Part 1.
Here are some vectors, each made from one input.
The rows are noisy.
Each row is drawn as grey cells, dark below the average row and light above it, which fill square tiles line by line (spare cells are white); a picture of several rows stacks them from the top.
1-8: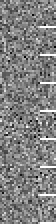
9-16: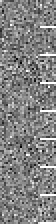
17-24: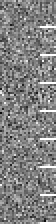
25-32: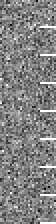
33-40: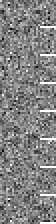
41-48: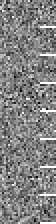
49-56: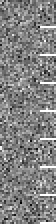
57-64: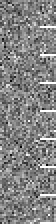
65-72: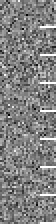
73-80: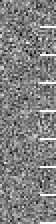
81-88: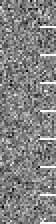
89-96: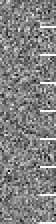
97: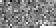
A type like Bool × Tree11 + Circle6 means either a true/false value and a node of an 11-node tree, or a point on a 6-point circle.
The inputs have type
Bool × (Circle9 + Unit).
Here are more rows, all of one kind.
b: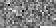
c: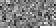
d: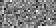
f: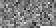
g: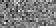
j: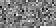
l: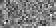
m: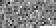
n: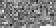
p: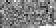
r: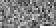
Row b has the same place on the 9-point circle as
c, j and n.
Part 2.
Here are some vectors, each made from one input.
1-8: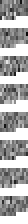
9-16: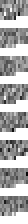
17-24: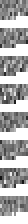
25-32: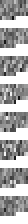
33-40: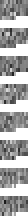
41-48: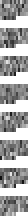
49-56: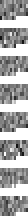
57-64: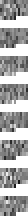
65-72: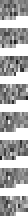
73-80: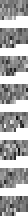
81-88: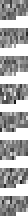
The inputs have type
Circle9 + Line3 × Line9.
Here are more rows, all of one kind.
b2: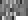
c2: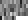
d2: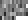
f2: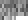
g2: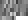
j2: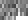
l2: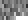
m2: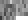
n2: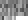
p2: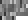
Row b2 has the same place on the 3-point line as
c2, d2, g2 and p2.
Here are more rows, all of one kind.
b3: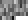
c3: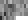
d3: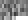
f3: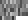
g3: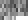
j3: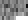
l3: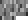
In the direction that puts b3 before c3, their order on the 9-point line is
b3, d3, j3, g3, f3, c3, l3.
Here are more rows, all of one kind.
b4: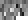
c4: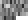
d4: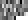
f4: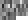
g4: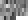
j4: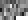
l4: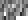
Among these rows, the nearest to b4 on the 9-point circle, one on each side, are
j4 and l4.
